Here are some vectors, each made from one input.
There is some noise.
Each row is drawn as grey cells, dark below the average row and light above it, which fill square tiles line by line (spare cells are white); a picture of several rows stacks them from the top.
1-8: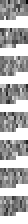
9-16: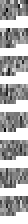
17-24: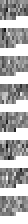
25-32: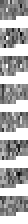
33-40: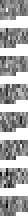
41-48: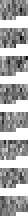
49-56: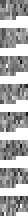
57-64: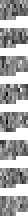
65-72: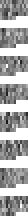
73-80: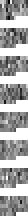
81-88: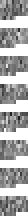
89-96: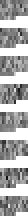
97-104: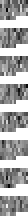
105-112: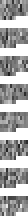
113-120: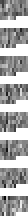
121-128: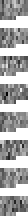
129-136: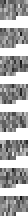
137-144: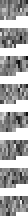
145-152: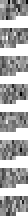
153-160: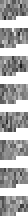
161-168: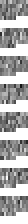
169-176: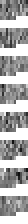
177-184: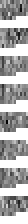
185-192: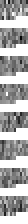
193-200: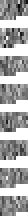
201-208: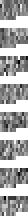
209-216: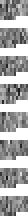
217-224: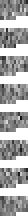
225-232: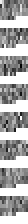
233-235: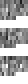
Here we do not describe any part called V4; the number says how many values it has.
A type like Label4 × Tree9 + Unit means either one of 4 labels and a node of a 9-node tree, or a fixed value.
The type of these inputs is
(Label5 + Label6 × Line9) × V4.
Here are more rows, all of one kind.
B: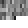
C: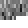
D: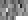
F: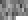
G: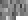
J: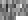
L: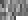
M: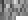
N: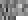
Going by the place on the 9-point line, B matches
C, L and N.
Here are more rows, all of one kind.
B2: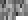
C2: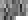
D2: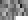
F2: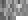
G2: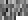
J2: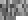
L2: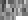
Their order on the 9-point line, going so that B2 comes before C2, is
F2, J2, G2, B2, D2, C2, L2.
